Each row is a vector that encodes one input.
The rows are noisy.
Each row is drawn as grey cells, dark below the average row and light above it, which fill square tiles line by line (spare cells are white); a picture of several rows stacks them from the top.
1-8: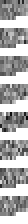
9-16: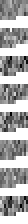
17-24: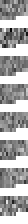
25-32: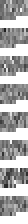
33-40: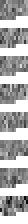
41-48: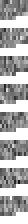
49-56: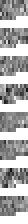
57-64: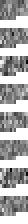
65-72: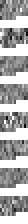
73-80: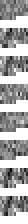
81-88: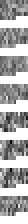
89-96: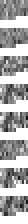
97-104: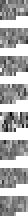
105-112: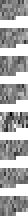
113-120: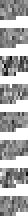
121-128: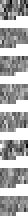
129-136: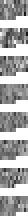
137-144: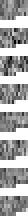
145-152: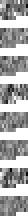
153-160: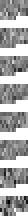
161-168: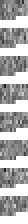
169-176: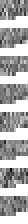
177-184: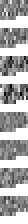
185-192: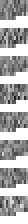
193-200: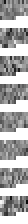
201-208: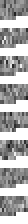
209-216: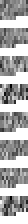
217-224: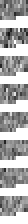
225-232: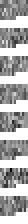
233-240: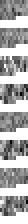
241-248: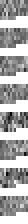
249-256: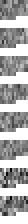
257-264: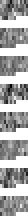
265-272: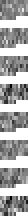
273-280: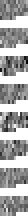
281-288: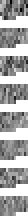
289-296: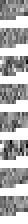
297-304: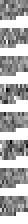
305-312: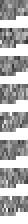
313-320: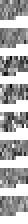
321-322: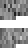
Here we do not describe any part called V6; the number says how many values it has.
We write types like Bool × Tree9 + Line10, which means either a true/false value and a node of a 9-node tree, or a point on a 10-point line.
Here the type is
Circle10 + (Circle13 + Line13 × V6) × Line13.
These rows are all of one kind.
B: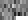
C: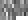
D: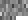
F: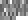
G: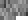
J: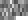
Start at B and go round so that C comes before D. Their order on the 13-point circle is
B, C, J, G, D, F.
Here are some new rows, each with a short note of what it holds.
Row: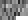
a point on each of two 13-point lines and a value of V6
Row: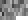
a point on each of two 13-point lines and a value of V6
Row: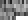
a point on each of two 13-point lines and a value of V6
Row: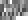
a point on a 13-point circle and a point on a 13-point line
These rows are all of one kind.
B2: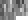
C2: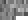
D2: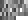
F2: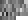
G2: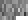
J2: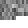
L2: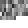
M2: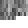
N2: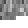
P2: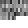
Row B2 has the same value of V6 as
D2, F2, J2 and L2.
